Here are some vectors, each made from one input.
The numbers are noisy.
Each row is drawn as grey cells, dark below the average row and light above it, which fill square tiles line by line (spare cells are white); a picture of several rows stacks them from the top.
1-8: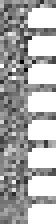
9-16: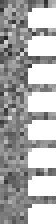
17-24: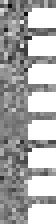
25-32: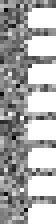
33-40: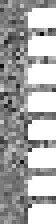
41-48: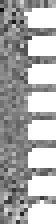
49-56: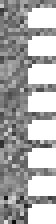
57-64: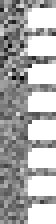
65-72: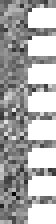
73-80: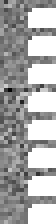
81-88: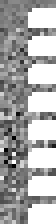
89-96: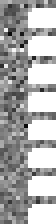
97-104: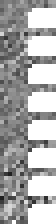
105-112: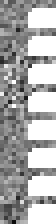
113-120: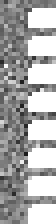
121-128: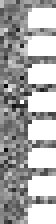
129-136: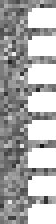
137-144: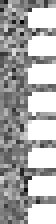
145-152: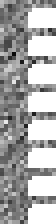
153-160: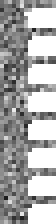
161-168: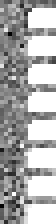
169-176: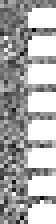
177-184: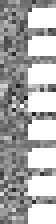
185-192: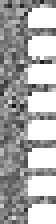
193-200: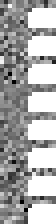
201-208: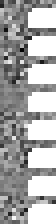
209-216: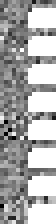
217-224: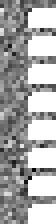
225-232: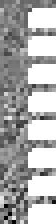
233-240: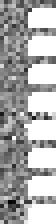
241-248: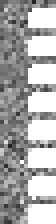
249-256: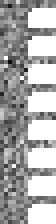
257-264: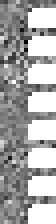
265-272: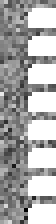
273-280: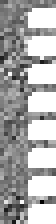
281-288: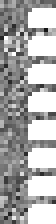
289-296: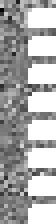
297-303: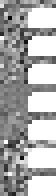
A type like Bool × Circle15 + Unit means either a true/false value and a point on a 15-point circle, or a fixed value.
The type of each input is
Bool × (Circle11 + Unit).
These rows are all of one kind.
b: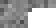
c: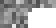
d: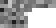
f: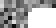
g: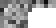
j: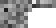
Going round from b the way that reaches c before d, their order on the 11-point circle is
b, j, c, g, f, d.
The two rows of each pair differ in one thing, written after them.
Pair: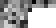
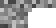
the place on the 11-point circle
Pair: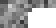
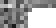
the place on the 11-point circle
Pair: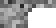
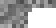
the true/false value
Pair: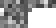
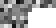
the place on the 11-point circle
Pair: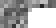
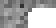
the place on the 11-point circle
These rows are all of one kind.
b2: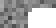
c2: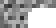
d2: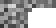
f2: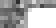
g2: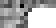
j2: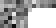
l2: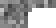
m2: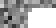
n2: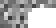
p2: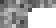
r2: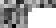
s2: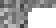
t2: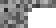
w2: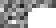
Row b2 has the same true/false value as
d2, f2, l2 and r2.
